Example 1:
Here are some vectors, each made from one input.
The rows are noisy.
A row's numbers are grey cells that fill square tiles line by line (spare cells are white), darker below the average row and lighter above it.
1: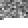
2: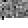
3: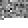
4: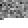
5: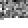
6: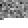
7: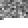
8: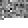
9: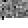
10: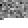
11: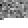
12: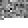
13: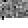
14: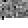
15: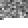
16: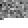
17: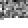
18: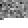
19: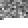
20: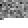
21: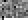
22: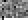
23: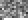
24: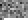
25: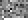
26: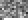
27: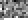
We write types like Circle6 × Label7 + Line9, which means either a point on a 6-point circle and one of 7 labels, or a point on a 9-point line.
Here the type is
Label5.
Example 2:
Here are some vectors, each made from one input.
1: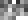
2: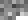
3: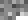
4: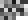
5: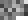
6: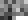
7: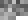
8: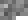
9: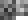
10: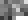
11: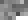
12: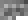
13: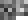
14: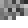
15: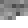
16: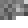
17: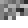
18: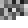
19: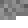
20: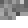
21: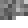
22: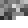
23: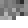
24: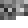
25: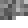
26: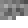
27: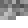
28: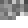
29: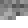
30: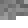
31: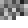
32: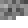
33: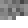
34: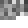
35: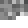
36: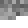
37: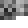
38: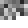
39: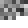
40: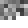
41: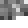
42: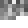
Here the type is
Tree9.
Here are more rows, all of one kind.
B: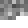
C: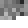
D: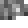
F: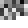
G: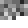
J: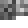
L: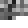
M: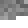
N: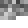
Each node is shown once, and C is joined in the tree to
G and M.
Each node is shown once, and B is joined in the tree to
N.
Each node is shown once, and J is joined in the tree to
L.
